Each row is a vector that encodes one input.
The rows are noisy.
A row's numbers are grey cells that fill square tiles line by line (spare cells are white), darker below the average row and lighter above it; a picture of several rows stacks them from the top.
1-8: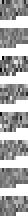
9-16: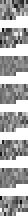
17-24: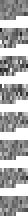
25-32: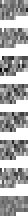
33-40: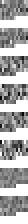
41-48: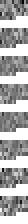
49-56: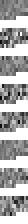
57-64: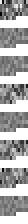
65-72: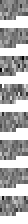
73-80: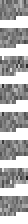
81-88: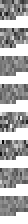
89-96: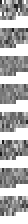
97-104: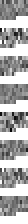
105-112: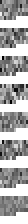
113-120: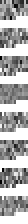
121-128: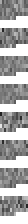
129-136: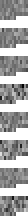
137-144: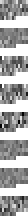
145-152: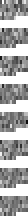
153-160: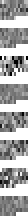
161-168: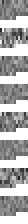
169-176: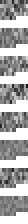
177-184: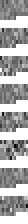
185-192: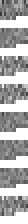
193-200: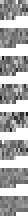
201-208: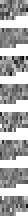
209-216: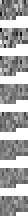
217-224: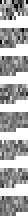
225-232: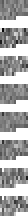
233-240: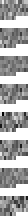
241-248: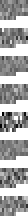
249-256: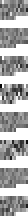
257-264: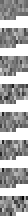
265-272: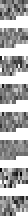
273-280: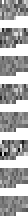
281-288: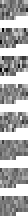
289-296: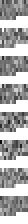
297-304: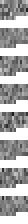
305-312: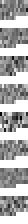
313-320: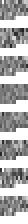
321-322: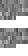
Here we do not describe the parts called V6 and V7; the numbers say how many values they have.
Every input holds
either one of 8 labels and a true/false value, or a point on a 15-point line and a value of V7, or a value of V6.
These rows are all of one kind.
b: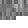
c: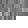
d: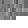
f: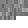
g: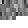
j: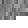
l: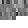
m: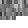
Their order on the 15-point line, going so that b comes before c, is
d, g, m, b, c, j, f, l.
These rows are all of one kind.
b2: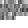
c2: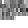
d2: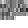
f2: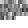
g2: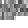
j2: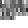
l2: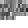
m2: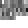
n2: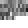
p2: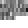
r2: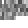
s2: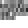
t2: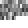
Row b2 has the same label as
f2, s2 and t2.
